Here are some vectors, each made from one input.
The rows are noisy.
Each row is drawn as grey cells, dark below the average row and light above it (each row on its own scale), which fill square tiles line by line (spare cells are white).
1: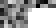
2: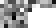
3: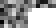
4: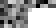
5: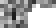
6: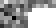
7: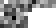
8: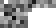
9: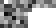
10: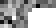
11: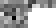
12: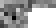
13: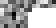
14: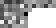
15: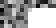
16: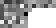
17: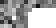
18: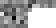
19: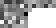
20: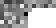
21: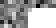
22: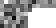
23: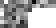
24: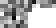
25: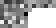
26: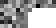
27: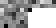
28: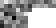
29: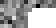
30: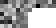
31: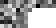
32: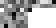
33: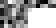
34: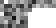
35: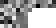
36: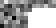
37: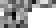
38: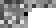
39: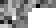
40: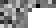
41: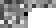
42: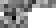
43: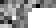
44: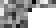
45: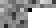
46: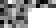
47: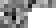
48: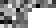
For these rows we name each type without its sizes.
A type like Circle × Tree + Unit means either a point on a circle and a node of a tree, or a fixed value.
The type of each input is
List(Line).
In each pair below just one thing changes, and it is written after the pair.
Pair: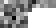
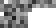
the place on the line in item 2 of the list
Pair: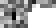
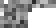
the place on the line in item 2 of the list
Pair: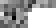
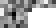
the place on the line in item 1 of the list
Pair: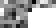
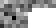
the place on the line in item 1 of the list
